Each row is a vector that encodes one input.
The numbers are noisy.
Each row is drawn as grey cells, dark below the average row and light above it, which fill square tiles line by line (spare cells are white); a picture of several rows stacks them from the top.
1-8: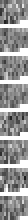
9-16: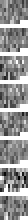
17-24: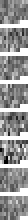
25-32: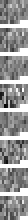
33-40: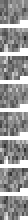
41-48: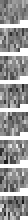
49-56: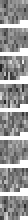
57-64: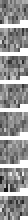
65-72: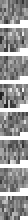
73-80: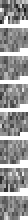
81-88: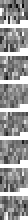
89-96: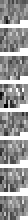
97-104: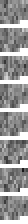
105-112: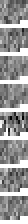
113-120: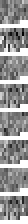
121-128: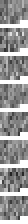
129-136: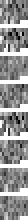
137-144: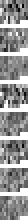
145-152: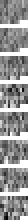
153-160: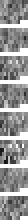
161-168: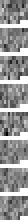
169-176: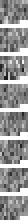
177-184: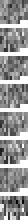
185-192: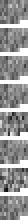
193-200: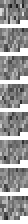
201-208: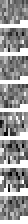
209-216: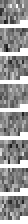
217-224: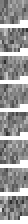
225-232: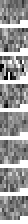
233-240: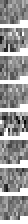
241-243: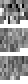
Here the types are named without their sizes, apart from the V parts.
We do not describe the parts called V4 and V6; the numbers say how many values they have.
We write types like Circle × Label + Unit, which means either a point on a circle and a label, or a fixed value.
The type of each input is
Bool × Bool × Bool × V6 + Tree × Tree × Tree × Tree × V4.
